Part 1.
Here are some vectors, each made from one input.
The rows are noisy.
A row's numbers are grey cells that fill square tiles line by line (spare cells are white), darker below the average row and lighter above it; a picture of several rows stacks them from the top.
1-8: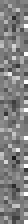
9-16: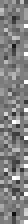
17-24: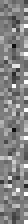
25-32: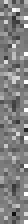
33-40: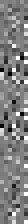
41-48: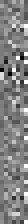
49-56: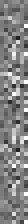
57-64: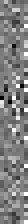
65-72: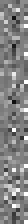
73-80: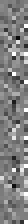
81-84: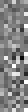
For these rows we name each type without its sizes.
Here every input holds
a list of points on a line.
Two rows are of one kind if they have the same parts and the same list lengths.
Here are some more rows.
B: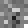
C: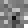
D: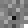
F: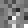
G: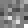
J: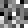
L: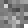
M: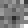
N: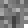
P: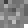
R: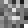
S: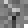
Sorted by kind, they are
B, C, D, M, N, S
F, G, L, P, R
J

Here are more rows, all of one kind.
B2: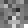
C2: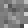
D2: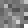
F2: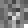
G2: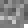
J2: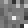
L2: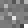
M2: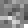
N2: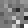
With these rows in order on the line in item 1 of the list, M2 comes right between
G2 and L2.
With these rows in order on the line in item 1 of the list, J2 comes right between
B2 and N2.
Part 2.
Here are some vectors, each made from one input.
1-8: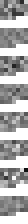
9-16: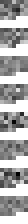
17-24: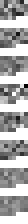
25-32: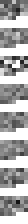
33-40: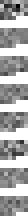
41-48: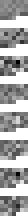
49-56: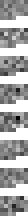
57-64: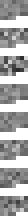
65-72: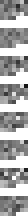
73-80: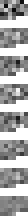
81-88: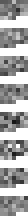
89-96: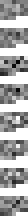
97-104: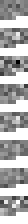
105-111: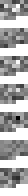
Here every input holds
a point on a 9-point line and a true/false value.
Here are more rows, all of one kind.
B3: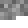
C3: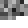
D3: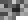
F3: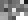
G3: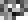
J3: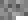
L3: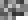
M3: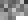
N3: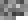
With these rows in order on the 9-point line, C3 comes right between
L3 and N3.
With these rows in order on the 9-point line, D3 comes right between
F3 and M3.
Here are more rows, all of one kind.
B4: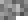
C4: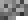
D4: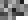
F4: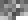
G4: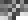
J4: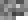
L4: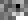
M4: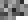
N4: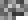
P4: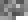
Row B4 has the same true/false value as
C4 and L4.
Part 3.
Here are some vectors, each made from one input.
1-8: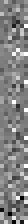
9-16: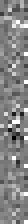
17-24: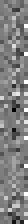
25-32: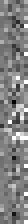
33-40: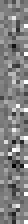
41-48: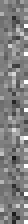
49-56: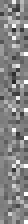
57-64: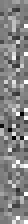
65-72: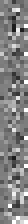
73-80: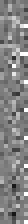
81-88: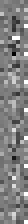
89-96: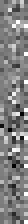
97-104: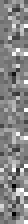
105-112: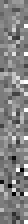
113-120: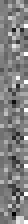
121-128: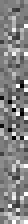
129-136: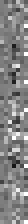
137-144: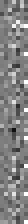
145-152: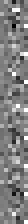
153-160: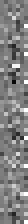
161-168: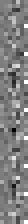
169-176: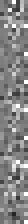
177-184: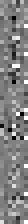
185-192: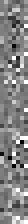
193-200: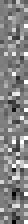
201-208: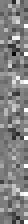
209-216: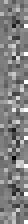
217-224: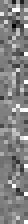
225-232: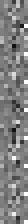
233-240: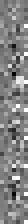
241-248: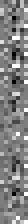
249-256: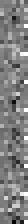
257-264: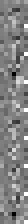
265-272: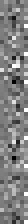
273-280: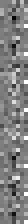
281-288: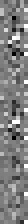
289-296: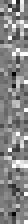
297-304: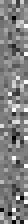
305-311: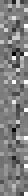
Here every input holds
a list of up to two points on a 12-point line.
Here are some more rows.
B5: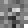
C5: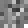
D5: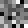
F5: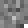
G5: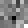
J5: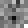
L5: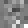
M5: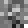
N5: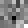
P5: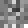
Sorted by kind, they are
B5, G5, J5, M5, N5
C5, F5, L5, P5
D5

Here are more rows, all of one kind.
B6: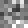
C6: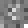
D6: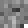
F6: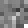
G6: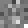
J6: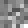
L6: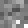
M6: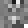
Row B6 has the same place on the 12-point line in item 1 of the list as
C6 and L6.
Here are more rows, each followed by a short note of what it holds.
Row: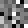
the empty list
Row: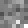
a list of two items
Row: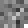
a list of two items
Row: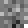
a list of one item
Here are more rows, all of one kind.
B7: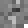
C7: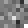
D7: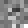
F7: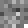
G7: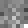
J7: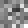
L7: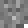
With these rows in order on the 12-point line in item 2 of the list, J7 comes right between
D7 and L7.
